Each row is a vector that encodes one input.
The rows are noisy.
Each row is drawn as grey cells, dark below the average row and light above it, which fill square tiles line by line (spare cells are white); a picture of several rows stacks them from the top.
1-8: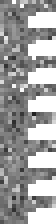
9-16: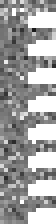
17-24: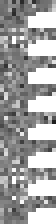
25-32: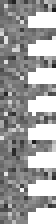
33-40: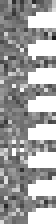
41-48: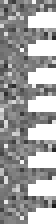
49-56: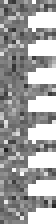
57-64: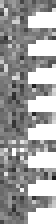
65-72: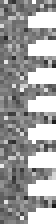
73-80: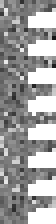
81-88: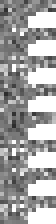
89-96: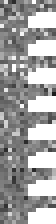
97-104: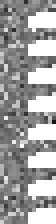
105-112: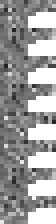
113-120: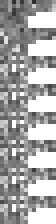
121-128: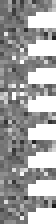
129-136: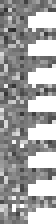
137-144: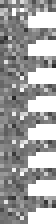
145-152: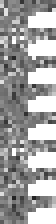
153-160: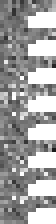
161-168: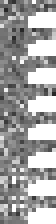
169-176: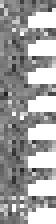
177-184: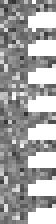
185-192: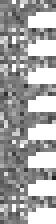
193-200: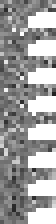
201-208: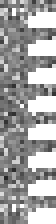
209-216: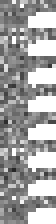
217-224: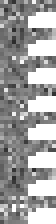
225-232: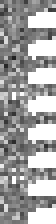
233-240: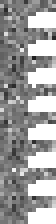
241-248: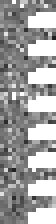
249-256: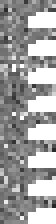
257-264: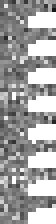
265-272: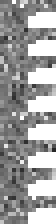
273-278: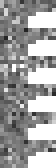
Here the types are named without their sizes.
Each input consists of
a label.
